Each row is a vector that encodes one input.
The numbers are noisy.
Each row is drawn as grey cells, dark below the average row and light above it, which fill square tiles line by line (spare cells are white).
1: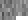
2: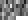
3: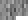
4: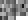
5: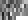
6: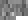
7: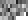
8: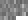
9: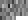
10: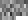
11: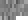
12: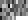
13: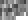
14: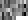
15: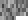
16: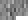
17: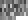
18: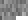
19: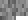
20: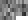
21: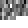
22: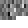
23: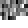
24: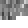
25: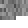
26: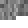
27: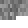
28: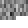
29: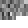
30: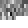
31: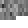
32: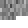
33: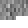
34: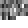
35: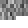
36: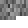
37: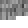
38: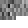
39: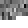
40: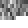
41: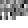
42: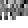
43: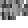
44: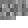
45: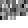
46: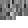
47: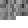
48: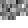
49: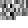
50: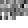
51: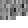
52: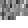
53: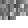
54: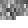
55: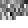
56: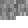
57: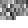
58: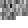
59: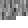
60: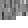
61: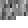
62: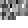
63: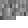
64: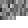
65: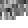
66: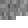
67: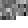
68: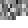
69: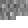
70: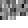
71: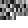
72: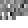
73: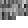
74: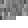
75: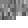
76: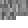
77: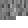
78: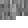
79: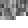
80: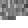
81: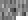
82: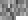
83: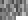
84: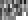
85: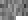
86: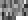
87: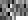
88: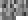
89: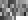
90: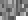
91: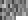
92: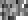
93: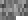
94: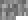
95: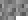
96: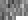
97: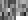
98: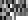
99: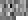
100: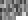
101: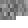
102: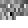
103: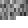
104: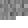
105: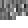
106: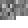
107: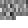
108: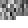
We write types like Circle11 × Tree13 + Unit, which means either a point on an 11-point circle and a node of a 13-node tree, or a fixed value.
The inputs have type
(Bool × Bool × Bool × Bool + Line10) × Line10.
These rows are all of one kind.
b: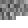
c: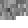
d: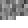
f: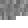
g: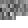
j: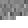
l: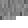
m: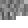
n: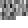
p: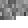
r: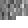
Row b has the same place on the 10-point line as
c, f, m and n.
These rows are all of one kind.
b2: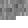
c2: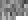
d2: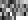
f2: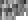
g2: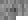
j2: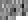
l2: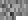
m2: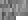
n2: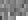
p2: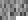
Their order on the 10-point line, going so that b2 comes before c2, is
g2, b2, j2, f2, c2, m2, l2, p2, n2, d2.
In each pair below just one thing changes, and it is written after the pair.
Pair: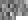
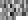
one of the four true/false values
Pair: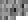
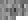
one of the four true/false values
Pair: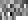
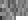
one of the four true/false values
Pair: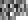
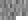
one of the four true/false values
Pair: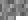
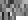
one of the four true/false values
